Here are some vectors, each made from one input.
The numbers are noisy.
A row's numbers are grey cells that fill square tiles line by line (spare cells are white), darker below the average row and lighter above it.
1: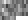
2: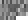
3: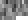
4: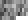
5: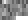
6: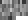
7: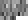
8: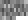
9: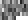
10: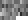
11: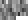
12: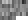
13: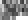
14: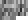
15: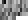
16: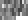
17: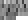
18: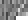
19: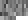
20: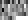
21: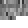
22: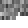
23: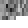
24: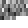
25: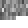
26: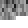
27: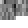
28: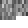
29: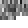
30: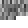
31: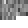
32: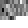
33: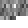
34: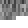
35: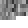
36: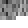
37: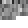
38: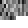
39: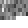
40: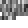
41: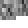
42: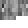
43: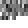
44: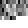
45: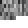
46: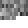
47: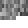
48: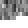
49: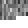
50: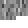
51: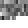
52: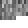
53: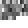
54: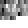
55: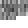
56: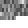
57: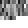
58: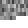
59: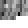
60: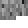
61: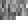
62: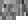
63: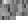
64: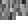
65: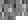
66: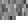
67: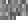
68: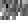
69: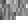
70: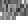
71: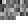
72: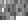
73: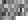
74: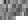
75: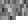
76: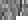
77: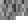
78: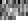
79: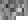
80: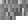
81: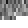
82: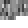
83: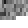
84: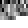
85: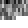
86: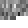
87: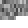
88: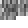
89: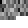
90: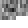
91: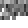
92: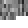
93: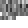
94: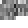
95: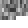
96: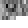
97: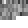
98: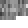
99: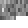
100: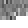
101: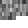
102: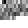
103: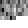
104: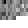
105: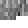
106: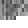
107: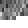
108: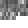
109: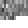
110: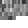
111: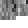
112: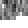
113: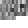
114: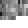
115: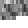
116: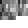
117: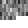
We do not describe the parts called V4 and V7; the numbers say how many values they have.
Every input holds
a value of V7, together with either a point on an 8-point circle and a true/false value, or a value of V4.
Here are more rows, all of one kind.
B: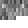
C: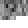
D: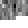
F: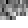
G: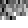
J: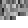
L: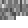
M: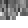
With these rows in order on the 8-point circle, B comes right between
J and L.
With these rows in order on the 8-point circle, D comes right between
F and M.
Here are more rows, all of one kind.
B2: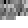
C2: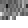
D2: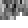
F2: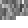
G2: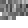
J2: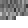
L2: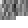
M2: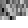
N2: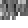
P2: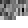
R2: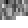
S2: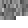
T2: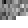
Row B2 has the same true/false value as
F2, G2 and M2.
